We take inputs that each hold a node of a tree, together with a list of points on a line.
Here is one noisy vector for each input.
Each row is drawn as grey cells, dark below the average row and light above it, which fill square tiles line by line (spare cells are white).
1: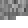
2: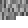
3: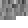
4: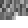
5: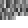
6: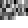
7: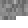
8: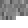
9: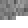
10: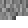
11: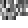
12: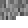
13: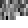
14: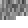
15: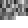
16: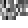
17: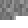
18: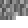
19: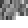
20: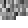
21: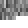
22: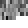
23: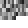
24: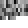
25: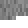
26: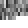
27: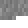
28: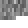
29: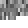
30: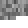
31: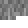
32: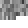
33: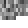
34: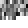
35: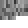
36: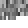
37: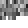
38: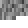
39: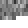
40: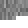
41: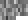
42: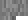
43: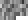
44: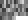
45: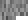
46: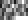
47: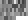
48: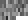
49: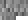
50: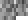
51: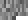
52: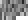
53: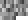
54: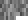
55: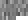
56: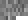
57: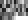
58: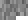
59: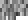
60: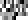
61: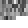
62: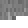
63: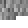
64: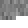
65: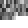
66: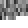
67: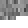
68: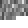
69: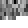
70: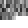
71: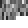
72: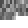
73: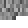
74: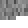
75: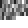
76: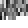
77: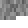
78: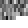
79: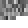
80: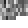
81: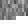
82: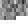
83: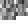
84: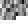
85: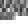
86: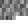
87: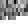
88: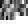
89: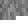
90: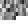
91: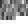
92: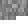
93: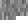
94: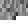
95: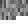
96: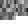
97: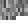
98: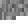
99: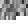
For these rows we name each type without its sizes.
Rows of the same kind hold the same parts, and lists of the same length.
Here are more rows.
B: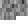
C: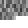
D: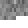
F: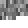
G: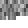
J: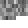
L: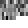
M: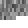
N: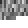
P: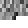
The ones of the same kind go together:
B, C, J, N
D, G, L, M
F, P

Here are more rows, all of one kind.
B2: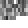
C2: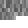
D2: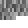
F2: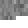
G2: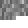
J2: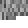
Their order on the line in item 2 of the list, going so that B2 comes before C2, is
D2, B2, C2, G2, J2, F2.
